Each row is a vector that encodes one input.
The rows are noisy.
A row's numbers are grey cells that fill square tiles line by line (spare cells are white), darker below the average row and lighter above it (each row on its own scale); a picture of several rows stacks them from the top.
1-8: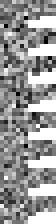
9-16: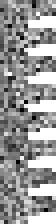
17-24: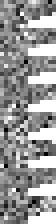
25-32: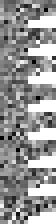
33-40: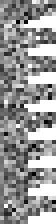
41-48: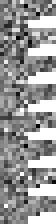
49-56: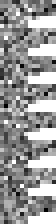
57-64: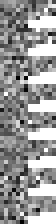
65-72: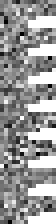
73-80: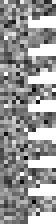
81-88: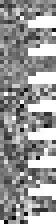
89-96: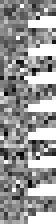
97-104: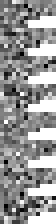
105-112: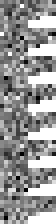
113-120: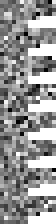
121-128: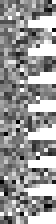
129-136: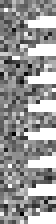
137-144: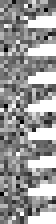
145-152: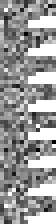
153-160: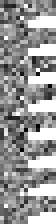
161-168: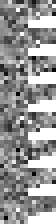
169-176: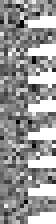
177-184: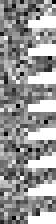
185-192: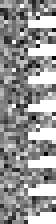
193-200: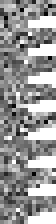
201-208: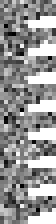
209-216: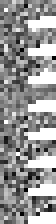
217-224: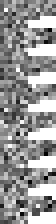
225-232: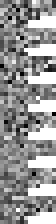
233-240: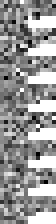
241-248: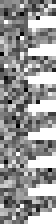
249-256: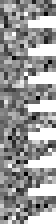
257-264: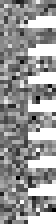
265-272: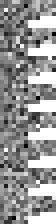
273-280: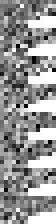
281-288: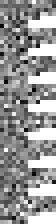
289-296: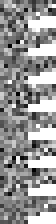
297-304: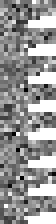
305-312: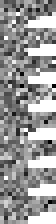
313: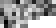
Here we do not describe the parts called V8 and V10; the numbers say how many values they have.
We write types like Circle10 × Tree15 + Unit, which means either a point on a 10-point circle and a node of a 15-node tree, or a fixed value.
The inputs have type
(Line6 × V8 + V10) × Line7 + Line9.
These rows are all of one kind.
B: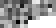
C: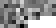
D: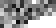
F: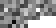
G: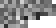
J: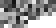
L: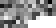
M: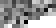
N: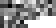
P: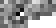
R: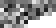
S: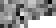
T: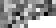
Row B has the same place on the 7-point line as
D, M, P and T.
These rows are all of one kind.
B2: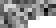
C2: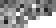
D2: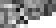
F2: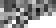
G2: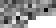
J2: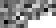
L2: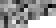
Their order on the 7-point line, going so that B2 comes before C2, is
D2, B2, L2, G2, C2, F2, J2.
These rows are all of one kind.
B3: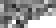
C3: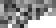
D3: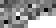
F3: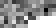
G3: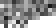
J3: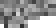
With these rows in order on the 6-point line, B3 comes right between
C3 and G3.
